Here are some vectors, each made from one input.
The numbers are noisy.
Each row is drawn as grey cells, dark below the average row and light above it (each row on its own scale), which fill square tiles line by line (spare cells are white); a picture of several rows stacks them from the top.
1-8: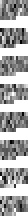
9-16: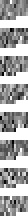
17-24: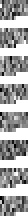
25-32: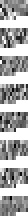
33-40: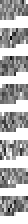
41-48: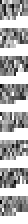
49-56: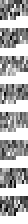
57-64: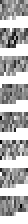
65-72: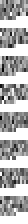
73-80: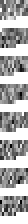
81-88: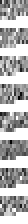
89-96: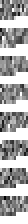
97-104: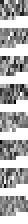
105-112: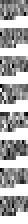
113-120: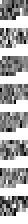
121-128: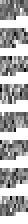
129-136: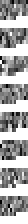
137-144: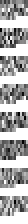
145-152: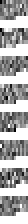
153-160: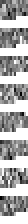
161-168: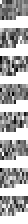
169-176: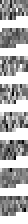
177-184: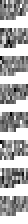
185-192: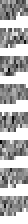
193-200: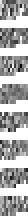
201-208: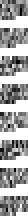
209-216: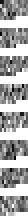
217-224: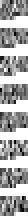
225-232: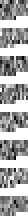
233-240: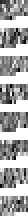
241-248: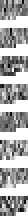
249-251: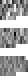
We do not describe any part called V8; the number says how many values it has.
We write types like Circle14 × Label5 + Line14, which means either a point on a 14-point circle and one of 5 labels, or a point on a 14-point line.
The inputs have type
Bool × Bool × Bool × Bool × Bool × Bool × Label5 × Label5 × Line9 × V8.
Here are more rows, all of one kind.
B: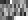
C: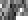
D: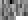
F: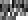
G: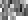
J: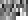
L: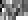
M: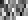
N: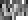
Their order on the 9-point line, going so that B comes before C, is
G, L, F, J, N, B, M, D, C.
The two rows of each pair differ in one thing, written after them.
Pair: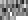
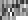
one of the six true/false values
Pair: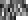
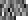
the value of V8
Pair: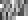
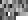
the place on the 9-point line
